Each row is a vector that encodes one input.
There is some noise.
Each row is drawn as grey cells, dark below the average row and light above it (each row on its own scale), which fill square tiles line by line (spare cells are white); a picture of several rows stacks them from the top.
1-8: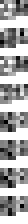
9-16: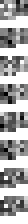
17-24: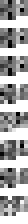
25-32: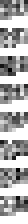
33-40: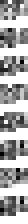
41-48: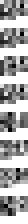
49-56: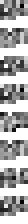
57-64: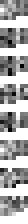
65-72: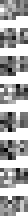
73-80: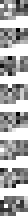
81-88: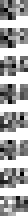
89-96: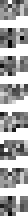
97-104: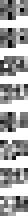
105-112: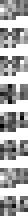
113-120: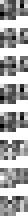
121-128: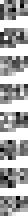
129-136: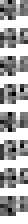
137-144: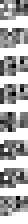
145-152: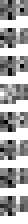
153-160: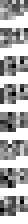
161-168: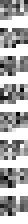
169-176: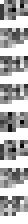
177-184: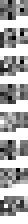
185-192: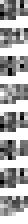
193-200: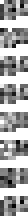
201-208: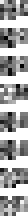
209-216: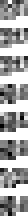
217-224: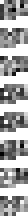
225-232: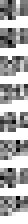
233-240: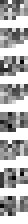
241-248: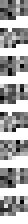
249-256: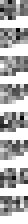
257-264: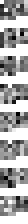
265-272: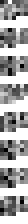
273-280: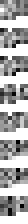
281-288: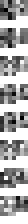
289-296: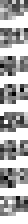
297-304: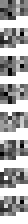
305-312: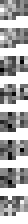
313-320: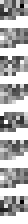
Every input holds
either a point on an 8-point line, or a point on a 10-point line.
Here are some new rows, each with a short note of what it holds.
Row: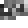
a point on a 10-point line
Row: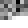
a point on an 8-point line
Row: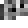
a point on a 10-point line
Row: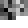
a point on a 10-point line
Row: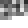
a point on an 8-point line
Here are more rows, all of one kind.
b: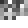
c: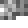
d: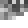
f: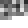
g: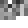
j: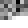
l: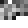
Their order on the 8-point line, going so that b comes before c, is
b, g, l, c, j, d, f.
